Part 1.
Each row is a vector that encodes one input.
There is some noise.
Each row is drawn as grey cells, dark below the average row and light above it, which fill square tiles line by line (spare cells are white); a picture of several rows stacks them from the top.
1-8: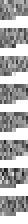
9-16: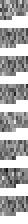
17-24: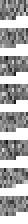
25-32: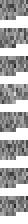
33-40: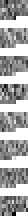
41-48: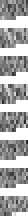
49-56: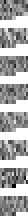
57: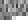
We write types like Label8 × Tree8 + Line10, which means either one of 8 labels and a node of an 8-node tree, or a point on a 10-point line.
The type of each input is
Line3 × Line7 + Line4.
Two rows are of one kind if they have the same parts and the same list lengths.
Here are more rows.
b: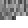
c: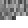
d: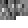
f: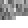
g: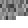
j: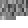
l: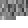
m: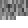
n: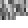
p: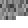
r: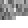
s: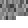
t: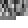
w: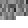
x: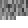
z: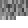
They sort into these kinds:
b, c, d, f, n, r, t
g, j, l, m, p, s, w, x, z

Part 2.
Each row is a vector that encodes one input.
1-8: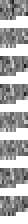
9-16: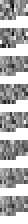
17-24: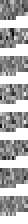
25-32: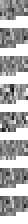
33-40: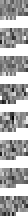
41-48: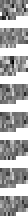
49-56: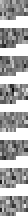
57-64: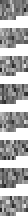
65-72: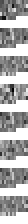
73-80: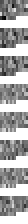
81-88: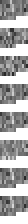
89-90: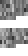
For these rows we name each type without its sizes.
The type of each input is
Bool × Line.
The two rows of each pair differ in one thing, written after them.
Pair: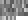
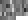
the true/false value
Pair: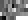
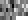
the true/false value
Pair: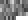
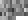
the true/false value
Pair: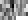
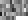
the place on the line
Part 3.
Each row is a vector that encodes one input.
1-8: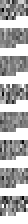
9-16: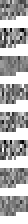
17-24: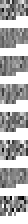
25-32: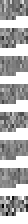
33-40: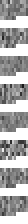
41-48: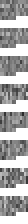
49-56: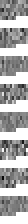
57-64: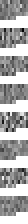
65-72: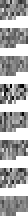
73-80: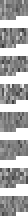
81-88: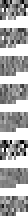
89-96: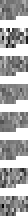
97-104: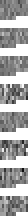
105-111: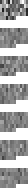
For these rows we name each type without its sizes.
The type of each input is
List(Line × Line).
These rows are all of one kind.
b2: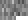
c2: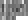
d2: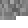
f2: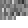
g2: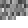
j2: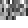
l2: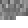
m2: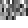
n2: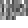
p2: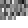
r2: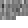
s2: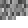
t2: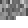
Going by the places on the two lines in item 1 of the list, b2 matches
d2, f2, j2 and t2.
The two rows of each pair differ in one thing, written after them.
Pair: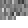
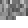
the place on one of the two lines in item 2 of the list
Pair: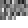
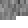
the place on one of the two lines in item 2 of the list
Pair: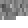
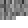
the place on one of the two lines in item 1 of the list
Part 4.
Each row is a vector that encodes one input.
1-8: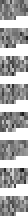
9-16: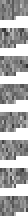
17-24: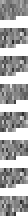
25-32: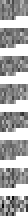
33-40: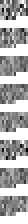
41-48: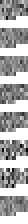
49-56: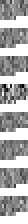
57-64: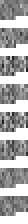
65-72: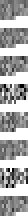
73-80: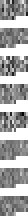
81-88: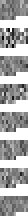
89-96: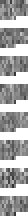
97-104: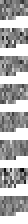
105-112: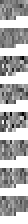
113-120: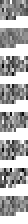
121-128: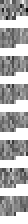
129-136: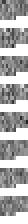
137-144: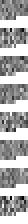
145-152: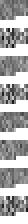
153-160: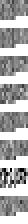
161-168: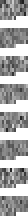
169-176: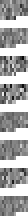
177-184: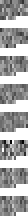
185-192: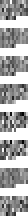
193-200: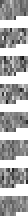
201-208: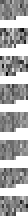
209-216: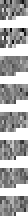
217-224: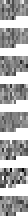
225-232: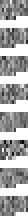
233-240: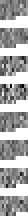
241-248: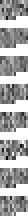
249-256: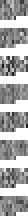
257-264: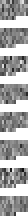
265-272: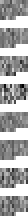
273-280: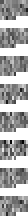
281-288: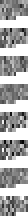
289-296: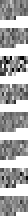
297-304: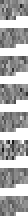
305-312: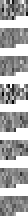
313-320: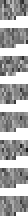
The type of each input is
Line4 × Line7 + Line10.
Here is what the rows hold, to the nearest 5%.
About 55% of them hold a point on a 4-point line and a point on a 7-point line. The rest hold a point on a 10-point line.
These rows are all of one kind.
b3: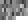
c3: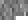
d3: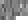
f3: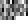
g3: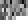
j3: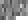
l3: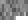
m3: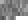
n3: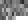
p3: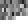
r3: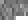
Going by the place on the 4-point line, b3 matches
d3, g3 and j3.
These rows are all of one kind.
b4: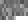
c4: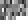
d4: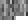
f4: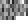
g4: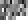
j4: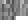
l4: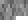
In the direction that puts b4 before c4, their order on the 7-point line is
l4, b4, f4, d4, j4, g4, c4.
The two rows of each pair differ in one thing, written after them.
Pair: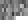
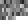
the place on the 4-point line
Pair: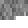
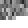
the place on the 7-point line
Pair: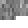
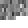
the place on the 4-point line
